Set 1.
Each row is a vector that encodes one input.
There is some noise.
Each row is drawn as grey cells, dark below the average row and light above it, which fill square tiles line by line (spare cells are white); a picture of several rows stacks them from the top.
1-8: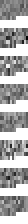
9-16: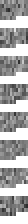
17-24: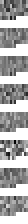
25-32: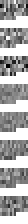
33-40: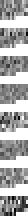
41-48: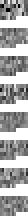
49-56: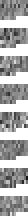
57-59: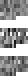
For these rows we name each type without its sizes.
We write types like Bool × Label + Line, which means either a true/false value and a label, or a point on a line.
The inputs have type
Bool × Bool × Bool + Tree.
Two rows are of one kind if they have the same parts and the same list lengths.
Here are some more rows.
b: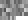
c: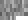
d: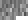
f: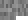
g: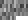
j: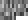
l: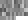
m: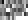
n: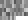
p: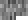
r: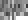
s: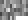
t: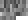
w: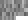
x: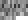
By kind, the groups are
b, c, j, l, n, s, w
d, f, g, m, p, r, t, x

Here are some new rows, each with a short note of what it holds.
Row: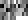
three true/false values
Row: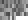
three true/false values
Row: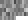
a node of a tree
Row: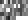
a node of a tree
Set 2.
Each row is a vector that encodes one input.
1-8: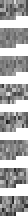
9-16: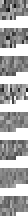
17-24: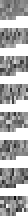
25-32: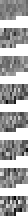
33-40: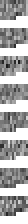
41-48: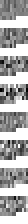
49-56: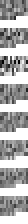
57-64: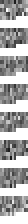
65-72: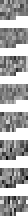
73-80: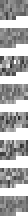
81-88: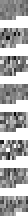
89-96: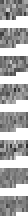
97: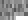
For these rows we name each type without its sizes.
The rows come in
3 kinds.
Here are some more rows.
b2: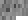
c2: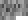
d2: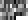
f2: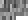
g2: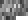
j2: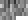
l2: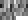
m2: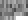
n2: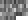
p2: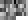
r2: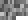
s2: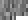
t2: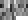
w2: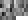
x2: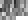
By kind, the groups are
b2, c2, f2, j2, m2, s2
d2, g2, l2, n2, p2, r2, t2, w2
x2

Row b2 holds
three true/false values.
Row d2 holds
a node of a tree.
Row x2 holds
a fixed value.
